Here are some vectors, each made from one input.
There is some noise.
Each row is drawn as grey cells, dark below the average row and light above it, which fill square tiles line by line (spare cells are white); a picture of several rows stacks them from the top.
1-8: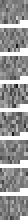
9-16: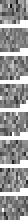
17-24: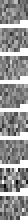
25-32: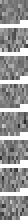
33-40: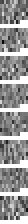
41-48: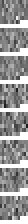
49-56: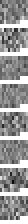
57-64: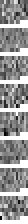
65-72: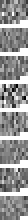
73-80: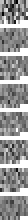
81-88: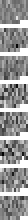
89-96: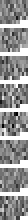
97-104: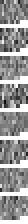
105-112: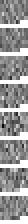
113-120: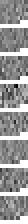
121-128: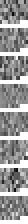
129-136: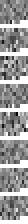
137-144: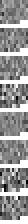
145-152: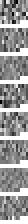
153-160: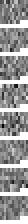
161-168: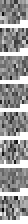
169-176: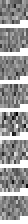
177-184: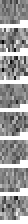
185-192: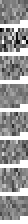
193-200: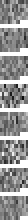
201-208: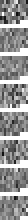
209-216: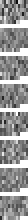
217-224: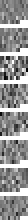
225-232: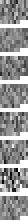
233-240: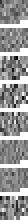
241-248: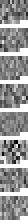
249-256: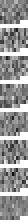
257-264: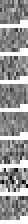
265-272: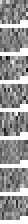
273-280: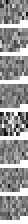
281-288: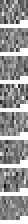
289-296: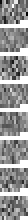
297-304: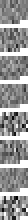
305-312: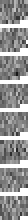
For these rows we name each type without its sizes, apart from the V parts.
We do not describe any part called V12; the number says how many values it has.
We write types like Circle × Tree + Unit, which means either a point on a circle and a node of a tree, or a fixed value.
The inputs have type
Bool × (Line + V12) + Tree.
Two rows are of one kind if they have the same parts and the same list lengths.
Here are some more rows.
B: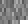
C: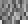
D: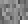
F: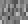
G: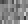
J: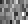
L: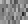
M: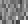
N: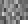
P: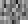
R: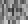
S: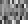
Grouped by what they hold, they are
B, C, F, J
D, L, M, N, P
G, R, S

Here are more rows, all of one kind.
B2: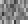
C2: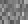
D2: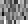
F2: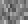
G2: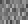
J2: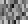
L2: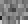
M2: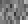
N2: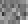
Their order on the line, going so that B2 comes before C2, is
B2, D2, G2, F2, L2, C2, M2, N2, J2.
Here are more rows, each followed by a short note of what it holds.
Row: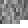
a true/false value and a value of V12
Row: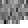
a node of a tree
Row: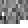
a true/false value and a value of V12
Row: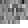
a node of a tree
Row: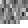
a true/false value and a value of V12
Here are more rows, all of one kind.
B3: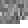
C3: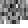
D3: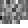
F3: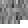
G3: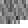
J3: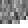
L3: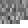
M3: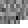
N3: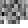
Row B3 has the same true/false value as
C3, L3 and N3.
